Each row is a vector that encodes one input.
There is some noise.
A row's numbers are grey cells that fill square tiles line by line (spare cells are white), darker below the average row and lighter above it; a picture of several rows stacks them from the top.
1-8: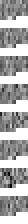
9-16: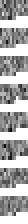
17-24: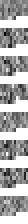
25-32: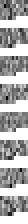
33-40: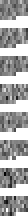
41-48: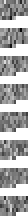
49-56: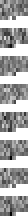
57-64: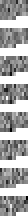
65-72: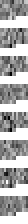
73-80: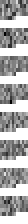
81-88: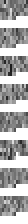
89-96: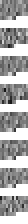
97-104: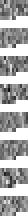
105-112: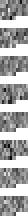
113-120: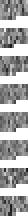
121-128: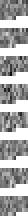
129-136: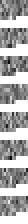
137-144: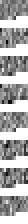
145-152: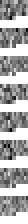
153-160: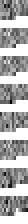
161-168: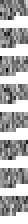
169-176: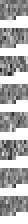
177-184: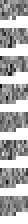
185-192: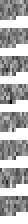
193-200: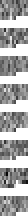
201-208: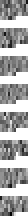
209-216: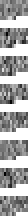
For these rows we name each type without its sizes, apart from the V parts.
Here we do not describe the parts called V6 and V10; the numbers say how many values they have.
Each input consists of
a label, together with either two labels and a value of V6, or a value of V10.
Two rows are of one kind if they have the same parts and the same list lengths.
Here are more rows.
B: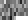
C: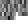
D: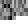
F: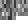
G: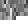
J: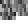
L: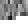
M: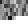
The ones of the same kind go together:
B, C, D, F, J, L, M
G

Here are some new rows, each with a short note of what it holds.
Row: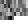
a label and a value of V10
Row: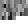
a label and a value of V10
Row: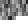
a label and a value of V10
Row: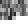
a label and a value of V10
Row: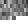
three labels and a value of V6
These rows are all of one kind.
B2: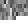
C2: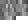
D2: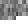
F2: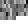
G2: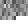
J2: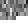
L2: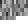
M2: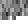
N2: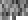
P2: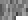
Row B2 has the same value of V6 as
C2 and P2.
